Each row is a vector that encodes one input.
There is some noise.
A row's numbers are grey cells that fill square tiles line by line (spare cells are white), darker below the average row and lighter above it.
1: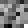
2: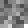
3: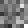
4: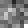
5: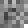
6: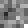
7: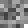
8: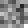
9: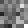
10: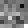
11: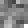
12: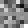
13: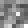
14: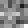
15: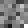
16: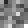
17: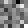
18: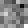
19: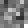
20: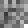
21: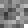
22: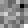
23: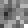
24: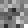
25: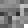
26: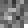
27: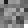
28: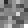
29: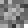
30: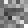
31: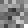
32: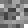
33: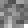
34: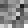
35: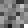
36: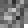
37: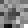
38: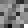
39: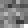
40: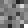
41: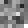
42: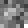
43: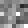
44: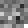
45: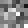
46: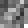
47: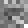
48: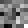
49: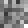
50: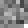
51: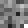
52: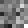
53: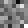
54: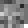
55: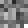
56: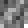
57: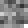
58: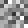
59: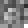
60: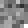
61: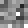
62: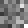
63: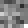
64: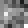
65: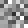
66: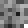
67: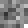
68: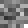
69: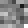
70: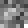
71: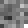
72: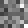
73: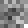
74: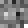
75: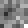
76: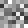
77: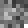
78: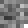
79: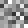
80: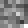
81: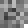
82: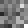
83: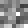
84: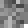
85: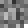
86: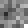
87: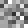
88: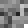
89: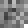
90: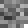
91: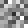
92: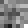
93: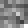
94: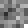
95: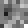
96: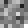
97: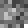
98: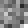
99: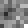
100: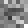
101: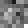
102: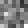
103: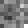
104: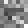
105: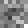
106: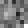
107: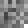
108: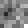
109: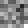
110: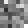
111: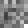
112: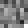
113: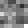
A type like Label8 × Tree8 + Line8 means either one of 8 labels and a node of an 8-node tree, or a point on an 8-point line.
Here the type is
List2(Circle9).
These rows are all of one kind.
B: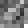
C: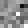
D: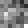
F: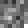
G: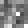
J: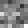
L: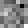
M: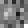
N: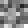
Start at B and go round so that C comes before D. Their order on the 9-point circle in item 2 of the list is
B, G, C, N, D, L, M, J, F.
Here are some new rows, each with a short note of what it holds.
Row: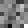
a list of one item
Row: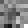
a list of one item
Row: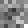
a list of one item
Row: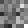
a list of one item
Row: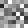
the empty list
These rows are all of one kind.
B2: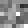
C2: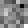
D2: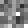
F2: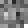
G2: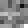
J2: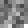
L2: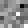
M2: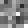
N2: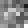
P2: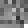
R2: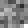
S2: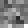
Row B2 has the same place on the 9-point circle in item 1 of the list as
D2, G2, M2 and R2.
